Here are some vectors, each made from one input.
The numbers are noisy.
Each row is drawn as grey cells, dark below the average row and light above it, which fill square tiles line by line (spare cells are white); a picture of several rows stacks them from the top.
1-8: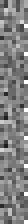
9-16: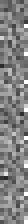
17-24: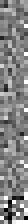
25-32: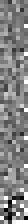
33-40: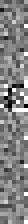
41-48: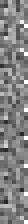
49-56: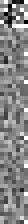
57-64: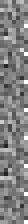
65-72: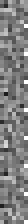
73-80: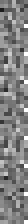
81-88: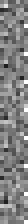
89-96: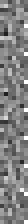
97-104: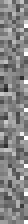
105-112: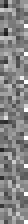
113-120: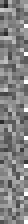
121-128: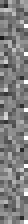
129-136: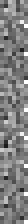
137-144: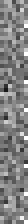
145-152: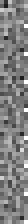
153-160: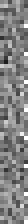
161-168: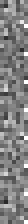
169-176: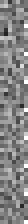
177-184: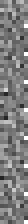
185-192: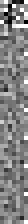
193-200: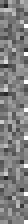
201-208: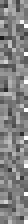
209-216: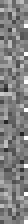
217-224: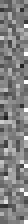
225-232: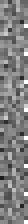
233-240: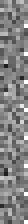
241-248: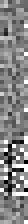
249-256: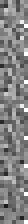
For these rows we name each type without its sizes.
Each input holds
a list of items, each a point on a line and a true/false value.
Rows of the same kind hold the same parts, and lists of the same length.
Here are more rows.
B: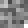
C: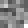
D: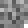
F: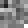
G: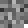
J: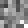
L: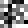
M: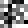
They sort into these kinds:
B, C, G
D, F, J
L, M

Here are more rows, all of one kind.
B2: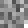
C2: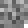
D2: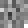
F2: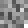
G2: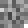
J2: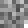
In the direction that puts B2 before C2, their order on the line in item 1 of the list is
F2, B2, J2, C2, G2, D2.
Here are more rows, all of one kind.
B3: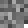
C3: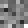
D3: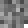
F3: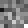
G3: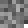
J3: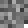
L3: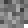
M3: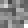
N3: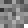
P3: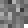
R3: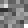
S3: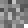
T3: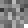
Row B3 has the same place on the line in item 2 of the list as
G3, J3, M3 and S3.
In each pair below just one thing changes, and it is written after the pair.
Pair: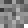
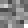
the true/false value in item 1 of the list
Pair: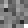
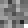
the true/false value in item 2 of the list
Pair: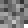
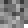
the true/false value in item 2 of the list
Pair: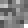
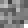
the place on the line in item 2 of the list
